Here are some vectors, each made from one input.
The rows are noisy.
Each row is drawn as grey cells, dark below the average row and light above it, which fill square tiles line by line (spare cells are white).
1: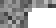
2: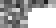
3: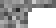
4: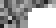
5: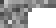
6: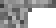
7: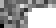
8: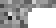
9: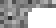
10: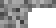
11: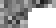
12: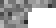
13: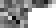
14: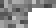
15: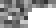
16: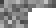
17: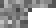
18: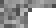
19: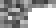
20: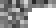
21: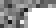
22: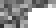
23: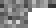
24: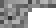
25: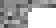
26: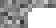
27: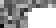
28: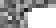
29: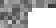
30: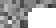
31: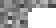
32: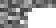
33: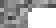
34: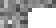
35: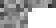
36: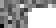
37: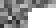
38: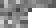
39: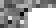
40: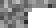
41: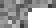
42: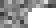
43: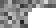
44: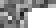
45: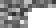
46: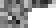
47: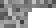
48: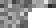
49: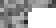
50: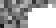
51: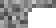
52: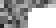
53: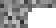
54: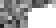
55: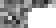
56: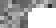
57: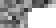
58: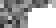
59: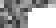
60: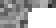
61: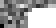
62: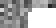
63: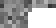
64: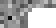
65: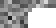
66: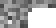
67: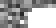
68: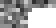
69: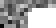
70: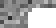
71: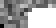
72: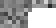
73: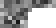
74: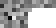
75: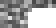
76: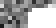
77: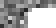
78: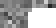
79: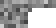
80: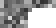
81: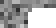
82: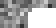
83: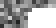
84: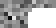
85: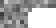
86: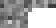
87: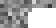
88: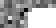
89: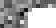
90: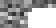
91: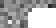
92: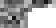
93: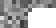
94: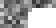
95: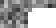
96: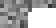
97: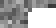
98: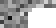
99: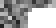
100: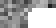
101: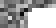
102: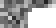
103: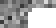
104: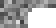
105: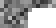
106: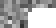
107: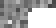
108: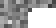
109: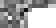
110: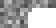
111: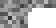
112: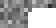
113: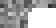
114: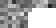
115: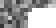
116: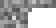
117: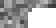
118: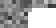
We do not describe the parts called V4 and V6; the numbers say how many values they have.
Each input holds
either a point on a 5-point line and a value of V6, or a true/false value and a value of V4.
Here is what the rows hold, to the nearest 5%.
About 60% of them hold a point on a 5-point line and a value of V6. The rest hold a true/false value and a value of V4.
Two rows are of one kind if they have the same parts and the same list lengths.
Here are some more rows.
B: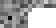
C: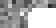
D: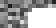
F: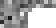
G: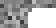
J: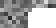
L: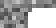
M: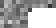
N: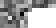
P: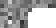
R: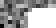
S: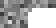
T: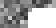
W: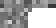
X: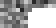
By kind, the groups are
B, C, F, G, J, L, M, P, S, W
D, N, R, T, X

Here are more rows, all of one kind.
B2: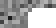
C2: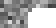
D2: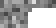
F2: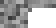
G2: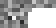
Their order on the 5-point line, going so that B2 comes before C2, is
G2, B2, C2, F2, D2.
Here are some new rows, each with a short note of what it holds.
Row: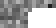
a point on a 5-point line and a value of V6
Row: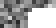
a true/false value and a value of V4
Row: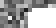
a true/false value and a value of V4
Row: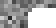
a point on a 5-point line and a value of V6
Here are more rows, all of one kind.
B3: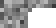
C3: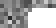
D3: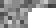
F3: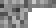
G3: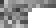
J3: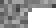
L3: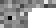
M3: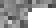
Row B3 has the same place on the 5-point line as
F3 and J3.
